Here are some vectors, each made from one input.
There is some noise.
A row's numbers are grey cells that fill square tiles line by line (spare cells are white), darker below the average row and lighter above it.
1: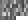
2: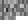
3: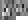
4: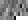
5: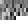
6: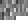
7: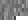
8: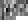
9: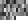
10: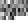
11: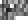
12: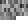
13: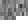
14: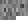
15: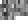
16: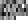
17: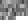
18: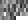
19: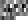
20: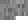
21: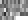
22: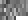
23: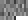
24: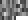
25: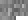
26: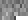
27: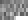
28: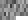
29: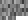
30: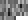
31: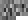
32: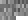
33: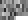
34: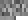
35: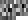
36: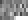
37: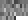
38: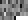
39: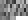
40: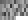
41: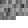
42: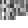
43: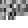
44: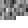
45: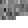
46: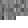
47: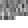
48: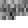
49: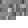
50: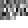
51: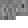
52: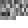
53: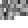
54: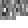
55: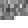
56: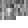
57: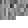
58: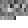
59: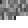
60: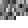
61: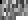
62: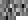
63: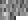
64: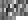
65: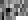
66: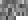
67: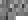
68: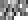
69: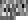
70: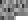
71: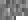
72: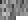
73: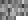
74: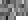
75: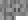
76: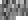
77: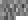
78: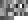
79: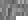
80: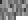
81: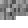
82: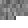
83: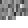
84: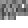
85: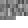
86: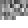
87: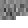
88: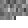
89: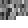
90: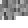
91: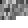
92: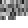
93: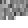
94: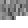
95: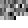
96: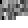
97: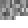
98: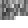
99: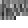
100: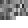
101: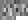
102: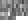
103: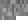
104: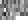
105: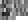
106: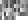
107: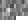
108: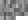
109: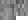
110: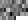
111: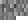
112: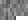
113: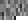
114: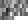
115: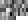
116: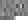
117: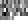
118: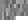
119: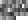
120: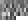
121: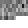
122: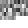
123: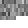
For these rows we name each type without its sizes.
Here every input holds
a label and a true/false value.
